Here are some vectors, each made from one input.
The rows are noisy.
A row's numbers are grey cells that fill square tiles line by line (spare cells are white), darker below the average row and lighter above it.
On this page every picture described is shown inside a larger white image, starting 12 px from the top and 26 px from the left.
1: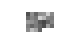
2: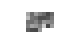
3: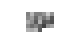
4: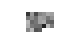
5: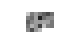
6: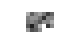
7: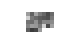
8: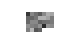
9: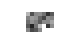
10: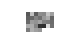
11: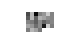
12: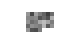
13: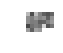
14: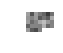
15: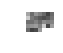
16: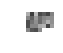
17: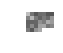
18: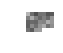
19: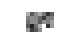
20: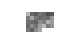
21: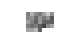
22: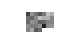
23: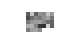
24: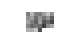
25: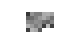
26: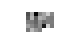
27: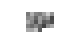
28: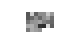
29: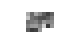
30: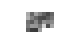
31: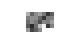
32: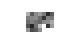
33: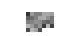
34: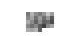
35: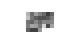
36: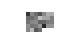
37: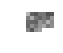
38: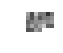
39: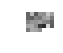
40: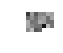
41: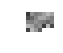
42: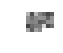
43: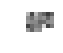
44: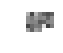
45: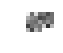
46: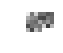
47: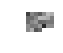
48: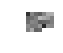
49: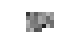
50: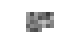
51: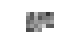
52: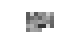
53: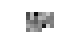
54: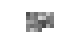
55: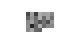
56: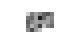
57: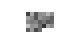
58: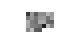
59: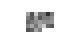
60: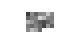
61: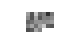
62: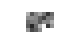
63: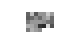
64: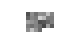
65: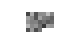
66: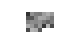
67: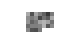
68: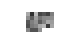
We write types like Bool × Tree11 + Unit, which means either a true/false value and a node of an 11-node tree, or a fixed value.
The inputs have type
Bool × Label9.
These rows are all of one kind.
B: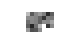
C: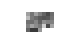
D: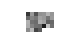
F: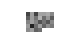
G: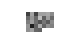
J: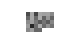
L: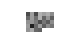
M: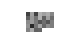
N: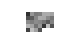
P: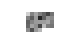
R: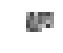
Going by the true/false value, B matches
C, P and R.
